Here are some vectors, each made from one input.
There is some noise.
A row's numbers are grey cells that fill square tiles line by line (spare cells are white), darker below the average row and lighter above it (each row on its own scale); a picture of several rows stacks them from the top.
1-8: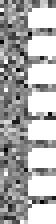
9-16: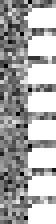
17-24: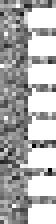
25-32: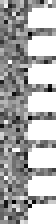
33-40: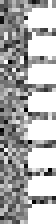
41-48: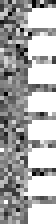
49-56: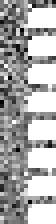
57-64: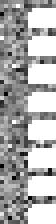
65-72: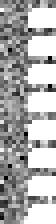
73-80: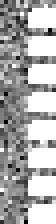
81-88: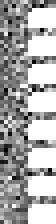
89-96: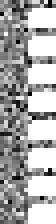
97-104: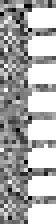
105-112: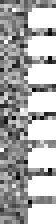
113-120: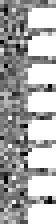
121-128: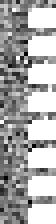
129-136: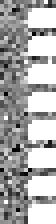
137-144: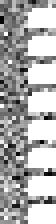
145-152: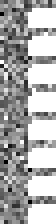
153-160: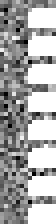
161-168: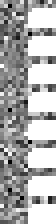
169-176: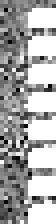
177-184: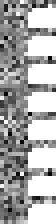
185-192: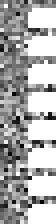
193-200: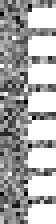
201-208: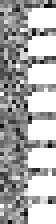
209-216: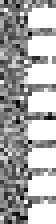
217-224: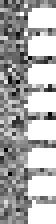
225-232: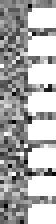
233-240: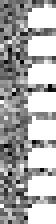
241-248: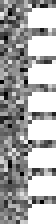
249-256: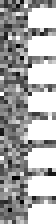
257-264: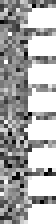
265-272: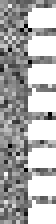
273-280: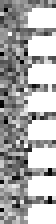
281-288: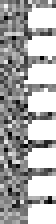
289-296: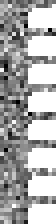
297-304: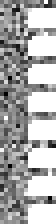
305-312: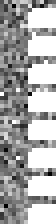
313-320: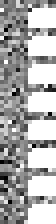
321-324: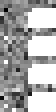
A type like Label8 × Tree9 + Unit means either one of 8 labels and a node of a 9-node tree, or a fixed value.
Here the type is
Bool × Bool × Bool + Circle13.
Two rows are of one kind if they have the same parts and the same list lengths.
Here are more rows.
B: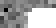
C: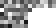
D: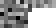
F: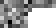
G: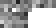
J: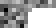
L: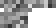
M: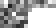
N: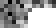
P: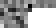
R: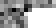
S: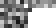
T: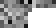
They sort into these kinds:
B, F, G, J, M, N, T
C, D, L, P, R, S

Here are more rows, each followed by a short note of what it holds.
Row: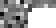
three true/false values
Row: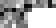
three true/false values
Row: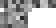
three true/false values
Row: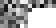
a point on a 13-point circle
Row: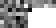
three true/false values
